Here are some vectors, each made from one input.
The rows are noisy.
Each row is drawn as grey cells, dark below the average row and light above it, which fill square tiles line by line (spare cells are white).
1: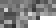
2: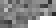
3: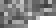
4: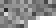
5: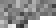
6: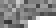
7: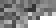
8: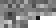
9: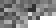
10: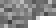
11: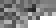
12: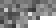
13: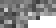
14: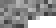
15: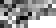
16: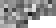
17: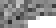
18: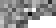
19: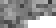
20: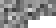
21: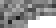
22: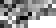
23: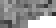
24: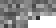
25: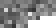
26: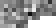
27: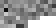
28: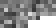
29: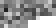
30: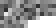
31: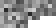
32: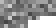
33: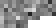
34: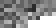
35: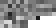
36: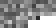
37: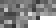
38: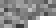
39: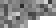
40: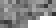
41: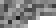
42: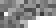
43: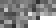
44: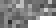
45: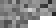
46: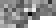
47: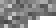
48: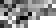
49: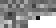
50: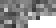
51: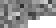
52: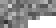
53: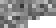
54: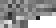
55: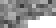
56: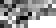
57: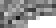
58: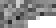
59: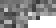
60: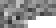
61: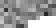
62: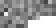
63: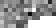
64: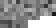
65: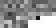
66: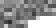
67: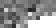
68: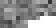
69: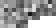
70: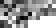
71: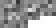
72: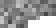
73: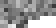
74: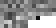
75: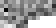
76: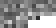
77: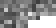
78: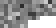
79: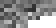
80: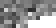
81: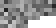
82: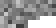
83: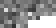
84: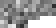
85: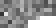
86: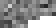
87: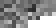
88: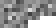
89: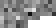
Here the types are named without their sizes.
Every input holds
a list of points on a line.
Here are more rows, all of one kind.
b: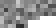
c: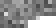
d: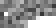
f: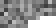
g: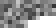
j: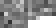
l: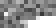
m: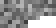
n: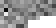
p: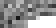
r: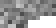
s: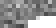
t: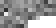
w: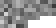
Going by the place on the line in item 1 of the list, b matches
n, r and w.
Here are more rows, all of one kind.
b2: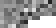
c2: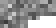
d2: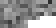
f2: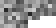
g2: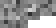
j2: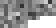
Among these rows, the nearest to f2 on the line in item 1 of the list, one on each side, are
b2 and g2.
